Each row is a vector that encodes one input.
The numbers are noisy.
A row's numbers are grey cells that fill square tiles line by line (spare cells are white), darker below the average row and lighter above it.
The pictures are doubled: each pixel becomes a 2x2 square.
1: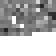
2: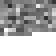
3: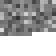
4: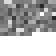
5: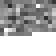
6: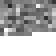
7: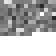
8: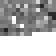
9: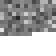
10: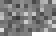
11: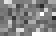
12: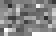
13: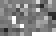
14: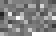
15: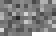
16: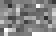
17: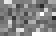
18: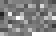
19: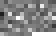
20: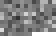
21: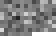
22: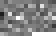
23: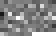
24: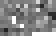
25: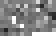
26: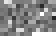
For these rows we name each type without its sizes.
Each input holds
a label.
